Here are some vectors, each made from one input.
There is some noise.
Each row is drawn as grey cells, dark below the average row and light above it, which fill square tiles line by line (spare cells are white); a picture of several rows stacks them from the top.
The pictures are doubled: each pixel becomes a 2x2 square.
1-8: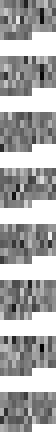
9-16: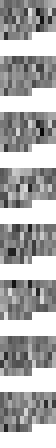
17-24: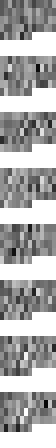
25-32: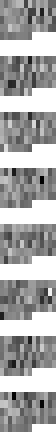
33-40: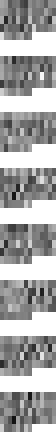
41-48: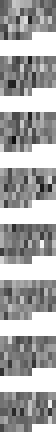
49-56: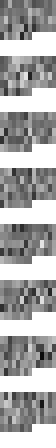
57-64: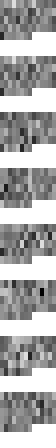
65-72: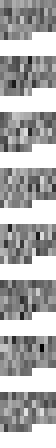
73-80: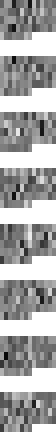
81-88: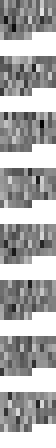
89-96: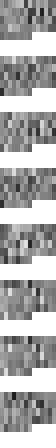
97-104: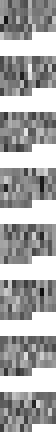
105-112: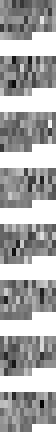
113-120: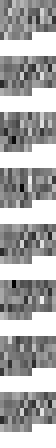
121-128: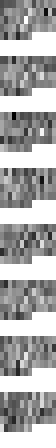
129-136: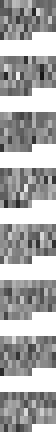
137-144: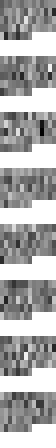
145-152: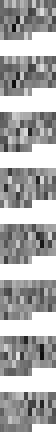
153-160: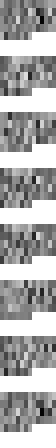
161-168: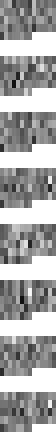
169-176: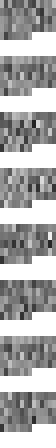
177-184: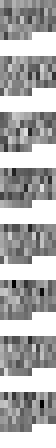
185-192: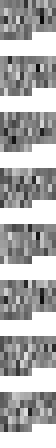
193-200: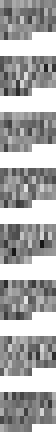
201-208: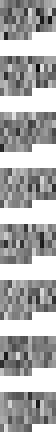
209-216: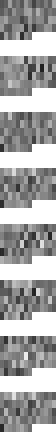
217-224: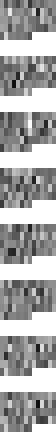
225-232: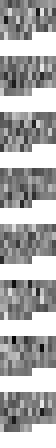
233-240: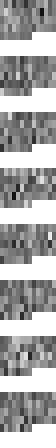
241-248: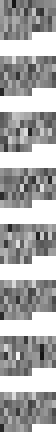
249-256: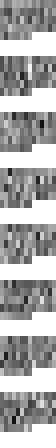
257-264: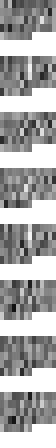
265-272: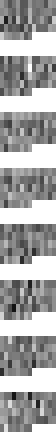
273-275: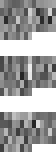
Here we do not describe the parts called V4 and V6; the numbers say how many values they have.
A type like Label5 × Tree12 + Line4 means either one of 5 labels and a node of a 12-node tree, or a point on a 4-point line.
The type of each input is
Label8 × (Label8 × Label8 + Unit + V4 × V6).
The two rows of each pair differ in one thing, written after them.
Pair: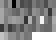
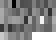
the value of V4
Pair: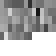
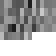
the label
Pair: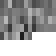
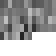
the value of V4
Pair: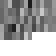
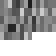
the value of V6
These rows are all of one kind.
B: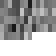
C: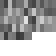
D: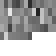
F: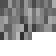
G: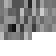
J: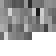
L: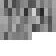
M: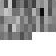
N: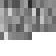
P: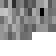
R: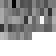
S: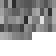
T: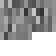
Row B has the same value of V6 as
L, N and S.
